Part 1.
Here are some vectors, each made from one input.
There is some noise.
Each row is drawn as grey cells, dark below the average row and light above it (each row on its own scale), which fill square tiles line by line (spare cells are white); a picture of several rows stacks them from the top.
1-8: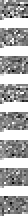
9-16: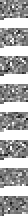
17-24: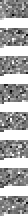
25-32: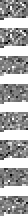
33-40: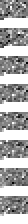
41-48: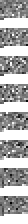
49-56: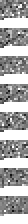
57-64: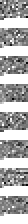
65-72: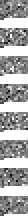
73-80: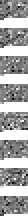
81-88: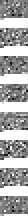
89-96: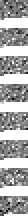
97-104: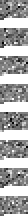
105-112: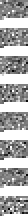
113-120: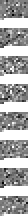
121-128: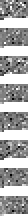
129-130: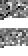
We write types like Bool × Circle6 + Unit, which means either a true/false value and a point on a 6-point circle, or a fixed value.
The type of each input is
Bool × Tree7.
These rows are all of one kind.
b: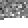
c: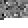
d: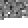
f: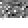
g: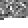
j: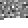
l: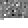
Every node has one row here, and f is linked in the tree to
d and l.
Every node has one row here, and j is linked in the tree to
b.
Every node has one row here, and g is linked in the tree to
c.
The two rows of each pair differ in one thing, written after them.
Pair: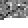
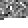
the true/false value
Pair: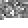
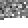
the true/false value
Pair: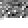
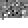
the true/false value
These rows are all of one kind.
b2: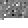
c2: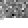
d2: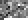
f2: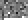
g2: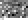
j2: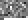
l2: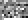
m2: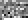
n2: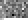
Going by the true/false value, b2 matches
d2 and f2.
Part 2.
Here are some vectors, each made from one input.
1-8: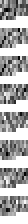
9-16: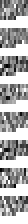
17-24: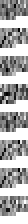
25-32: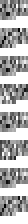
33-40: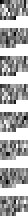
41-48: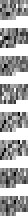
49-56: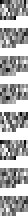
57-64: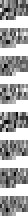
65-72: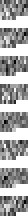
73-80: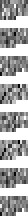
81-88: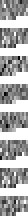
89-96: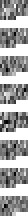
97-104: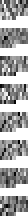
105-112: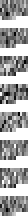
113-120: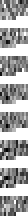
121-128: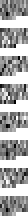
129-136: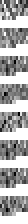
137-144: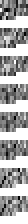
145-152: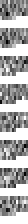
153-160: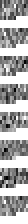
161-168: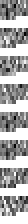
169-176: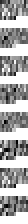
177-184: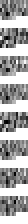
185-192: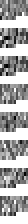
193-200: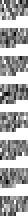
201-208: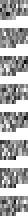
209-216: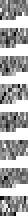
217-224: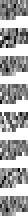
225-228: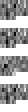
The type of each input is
Bool × Bool × Bool + Line11.
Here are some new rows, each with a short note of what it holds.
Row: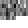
three true/false values
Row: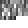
a point on an 11-point line
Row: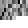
three true/false values
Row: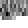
three true/false values
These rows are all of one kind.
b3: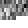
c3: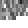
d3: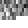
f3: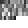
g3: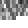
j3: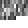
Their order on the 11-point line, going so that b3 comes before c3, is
f3, j3, b3, d3, g3, c3.
